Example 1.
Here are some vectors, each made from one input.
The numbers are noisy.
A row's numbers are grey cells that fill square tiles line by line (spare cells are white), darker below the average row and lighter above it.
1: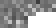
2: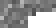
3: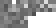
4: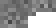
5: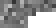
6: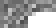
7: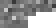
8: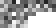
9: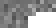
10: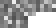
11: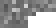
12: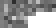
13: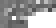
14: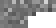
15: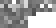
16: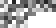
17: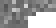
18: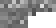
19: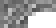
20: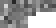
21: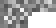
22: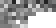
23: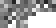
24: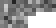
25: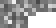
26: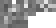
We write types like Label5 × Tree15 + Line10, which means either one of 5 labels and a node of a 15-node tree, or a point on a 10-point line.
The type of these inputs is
Line4 × Line5.
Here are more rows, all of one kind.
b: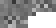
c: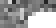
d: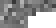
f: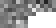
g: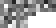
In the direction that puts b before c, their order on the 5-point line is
d, g, b, c, f.
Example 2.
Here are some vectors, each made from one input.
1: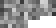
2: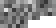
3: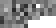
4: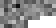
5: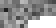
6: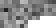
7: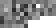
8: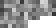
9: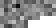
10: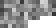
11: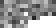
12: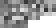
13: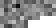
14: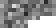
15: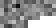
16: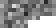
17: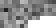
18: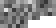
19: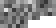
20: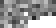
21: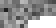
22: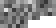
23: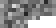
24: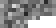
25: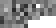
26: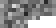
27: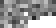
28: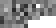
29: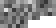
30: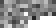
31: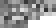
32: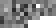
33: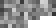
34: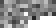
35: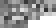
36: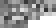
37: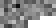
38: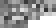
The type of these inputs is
Tree8.
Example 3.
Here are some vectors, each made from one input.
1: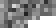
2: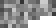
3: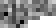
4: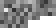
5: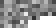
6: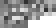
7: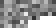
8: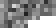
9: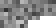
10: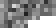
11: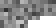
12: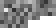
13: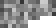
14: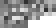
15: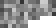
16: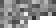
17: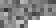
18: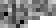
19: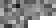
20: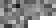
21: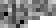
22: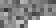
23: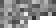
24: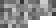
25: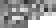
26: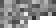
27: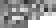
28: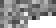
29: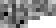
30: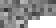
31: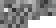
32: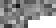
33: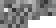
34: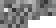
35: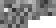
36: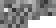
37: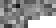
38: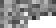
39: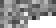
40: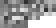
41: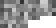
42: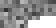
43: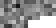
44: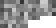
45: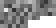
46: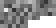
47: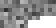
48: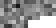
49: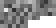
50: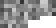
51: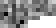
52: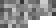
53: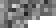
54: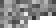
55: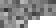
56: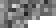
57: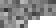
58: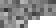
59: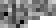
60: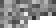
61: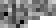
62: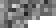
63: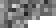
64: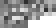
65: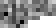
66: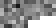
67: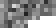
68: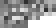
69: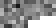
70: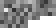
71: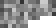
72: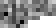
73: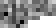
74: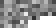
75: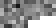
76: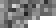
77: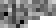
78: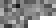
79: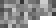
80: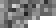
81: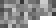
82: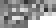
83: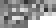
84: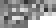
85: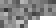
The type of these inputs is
Tree8.
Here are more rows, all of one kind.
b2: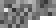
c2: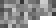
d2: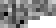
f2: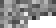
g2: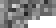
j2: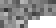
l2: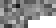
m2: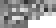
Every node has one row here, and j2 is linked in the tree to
c2, g2 and l2.
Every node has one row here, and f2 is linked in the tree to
c2.
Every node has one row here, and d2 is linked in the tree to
b2.
